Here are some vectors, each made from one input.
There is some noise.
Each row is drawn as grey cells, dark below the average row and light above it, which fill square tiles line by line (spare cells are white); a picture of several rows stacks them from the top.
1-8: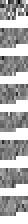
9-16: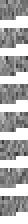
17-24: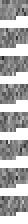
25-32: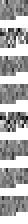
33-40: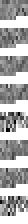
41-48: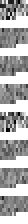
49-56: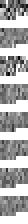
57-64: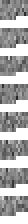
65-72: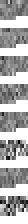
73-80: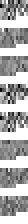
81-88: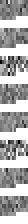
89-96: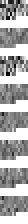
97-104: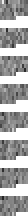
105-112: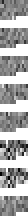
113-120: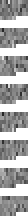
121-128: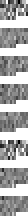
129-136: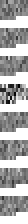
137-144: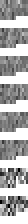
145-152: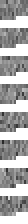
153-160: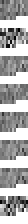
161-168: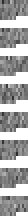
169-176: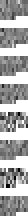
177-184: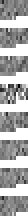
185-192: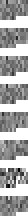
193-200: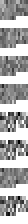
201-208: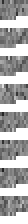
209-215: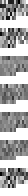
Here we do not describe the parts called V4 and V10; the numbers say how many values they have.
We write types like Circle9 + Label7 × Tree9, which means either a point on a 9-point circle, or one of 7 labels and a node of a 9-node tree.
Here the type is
(Bool × Bool × Bool + V10) × V4 + Line8.
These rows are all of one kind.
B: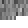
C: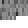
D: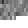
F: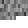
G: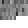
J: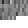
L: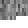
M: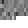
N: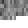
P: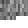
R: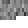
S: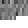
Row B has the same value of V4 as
C, G, J and S.
